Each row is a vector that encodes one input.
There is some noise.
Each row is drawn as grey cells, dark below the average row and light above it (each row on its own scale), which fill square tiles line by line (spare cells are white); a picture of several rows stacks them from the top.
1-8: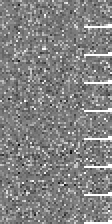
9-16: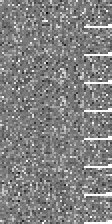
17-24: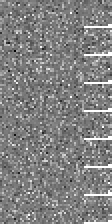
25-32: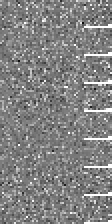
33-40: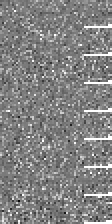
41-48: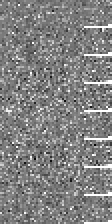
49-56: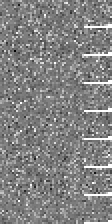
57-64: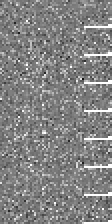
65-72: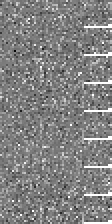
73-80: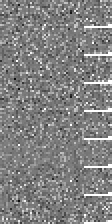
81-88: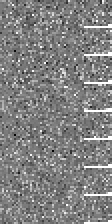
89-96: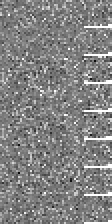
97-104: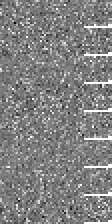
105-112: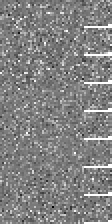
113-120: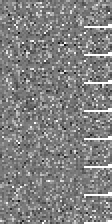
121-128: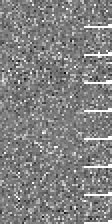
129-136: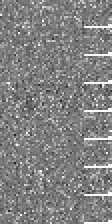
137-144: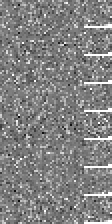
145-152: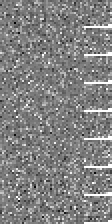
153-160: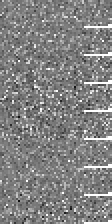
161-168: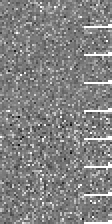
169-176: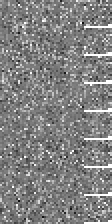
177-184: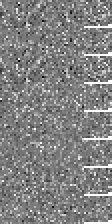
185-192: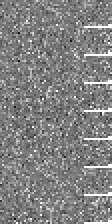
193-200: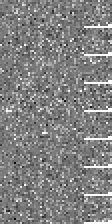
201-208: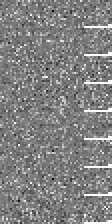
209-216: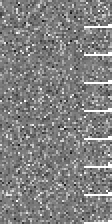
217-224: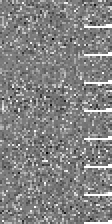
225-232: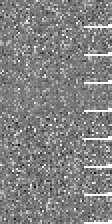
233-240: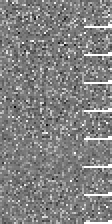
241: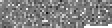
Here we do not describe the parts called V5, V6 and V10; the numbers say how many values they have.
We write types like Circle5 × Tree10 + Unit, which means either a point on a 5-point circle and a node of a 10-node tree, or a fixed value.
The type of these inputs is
Bool × V5 + (Circle9 + V6) × Line8 + V10.
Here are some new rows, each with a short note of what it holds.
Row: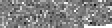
a value of V10
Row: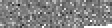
a value of V10
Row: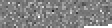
a point on an 8-point line and a value of V6
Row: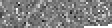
a true/false value and a value of V5
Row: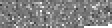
a point on an 8-point line and a value of V6
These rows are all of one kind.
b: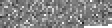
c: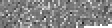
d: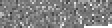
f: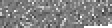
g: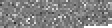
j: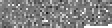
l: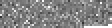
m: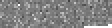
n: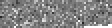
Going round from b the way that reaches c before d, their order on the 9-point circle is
b, l, n, j, c, m, d, f, g.
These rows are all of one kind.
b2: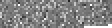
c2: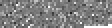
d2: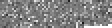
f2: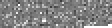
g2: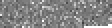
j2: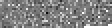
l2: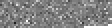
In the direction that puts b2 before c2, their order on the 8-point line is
j2, f2, b2, g2, d2, c2, l2.
